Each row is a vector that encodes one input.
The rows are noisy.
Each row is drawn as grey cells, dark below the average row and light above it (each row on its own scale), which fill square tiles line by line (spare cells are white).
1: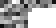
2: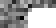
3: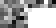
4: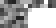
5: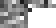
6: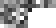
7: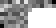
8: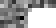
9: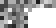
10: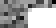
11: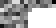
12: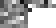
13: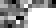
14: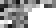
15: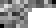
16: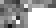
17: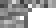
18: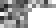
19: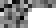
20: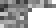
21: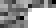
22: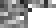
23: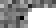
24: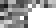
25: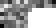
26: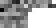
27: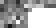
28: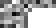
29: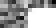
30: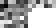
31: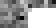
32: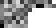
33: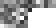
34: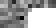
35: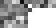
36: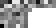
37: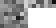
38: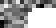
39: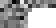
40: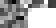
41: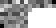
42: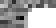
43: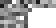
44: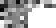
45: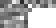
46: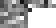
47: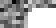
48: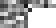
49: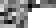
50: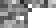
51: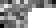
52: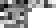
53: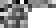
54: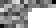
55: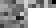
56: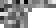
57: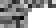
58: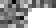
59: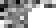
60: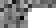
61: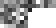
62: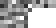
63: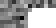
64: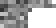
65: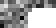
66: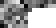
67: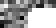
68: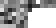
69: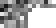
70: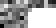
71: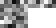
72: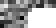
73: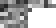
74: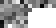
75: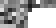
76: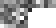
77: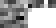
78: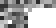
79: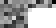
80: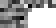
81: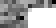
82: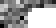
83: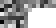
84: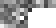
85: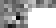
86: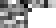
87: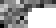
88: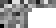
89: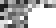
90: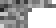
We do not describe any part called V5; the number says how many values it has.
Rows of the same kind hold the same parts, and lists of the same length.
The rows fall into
3 kinds.
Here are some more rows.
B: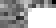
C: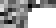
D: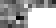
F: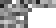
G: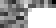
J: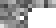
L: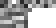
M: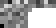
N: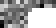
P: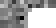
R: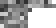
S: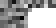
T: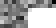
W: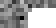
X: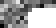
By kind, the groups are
B, D, G, P, R, S, T, W
C, J
F, L, M, N, X

